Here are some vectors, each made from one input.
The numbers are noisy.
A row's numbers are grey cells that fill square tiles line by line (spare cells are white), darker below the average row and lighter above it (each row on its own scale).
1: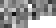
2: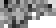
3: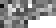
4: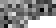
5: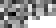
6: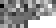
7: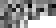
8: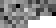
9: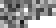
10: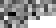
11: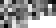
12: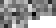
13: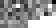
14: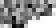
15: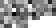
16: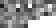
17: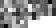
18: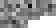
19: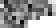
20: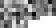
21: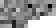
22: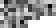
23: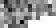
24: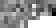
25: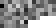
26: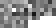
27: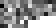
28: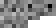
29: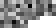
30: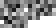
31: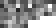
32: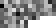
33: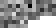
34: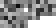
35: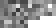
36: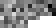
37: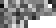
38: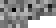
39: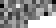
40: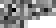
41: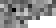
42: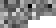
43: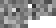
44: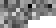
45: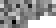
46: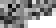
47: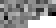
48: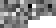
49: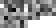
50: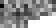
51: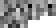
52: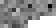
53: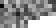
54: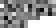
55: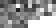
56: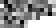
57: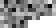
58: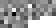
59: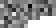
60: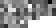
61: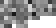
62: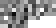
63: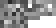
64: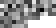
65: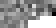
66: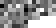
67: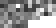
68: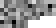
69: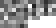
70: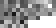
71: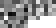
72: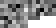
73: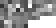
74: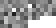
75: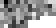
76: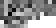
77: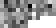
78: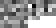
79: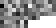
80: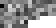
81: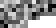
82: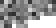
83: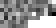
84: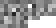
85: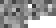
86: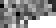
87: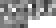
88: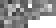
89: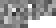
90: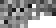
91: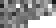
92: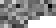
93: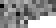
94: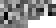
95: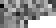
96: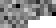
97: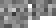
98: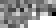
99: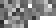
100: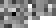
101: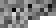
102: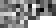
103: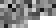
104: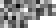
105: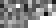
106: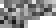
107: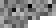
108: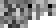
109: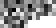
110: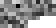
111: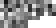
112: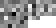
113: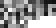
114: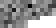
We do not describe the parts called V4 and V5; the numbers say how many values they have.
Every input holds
either a point on a 6-point line and a true/false value, or a value of V4 and a value of V5.
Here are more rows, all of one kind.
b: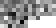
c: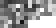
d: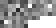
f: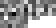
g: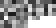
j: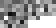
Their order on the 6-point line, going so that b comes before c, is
b, j, f, g, d, c.
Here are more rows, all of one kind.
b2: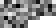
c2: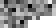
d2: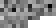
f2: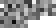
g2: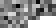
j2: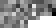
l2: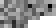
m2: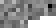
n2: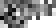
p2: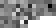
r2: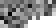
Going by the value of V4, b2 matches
c2, d2 and g2.
